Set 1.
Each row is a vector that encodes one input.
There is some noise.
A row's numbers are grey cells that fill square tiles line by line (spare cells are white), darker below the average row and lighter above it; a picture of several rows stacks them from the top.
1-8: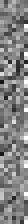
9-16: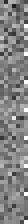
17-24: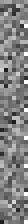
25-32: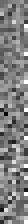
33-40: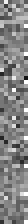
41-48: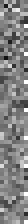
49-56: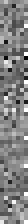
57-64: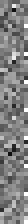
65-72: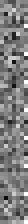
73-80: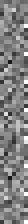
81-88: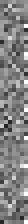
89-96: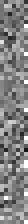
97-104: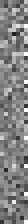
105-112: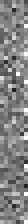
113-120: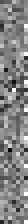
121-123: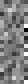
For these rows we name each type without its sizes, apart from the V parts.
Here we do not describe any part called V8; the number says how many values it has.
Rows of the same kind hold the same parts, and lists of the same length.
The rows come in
2 kinds.
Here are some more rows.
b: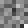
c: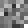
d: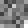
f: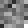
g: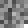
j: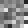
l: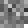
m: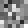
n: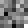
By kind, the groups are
b, c, f, n
d, g, j, l, m

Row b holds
a point on a circle and a node of a tree.
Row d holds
a node of a tree and a value of V8.
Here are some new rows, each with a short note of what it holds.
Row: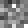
a node of a tree and a value of V8
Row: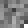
a node of a tree and a value of V8
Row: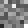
a point on a circle and a node of a tree
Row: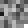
a node of a tree and a value of V8
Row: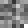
a point on a circle and a node of a tree
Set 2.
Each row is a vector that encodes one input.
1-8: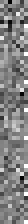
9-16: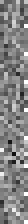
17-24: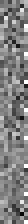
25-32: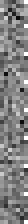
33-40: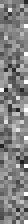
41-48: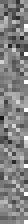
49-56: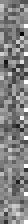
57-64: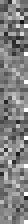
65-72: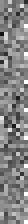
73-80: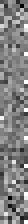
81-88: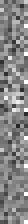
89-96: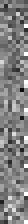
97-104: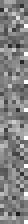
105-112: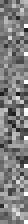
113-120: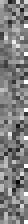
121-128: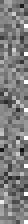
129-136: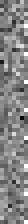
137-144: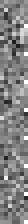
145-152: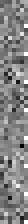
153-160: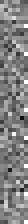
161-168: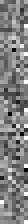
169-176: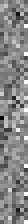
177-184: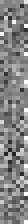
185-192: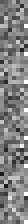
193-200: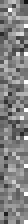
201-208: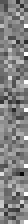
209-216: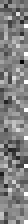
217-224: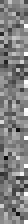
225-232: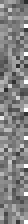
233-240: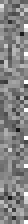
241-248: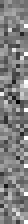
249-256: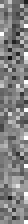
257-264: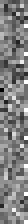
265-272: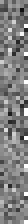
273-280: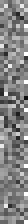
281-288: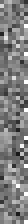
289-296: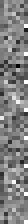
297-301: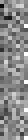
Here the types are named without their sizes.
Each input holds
either three true/false values, or a list of points on a line.
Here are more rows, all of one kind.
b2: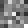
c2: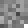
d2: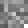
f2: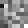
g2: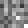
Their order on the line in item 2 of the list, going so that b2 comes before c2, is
b2, g2, f2, d2, c2.
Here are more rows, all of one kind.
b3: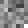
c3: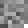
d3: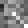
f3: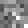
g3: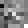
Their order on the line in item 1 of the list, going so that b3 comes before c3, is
g3, f3, d3, b3, c3.
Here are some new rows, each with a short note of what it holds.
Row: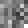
a list of one item
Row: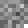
a list of one item
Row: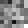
the empty list
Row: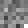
a list of two items
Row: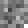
a list of two items
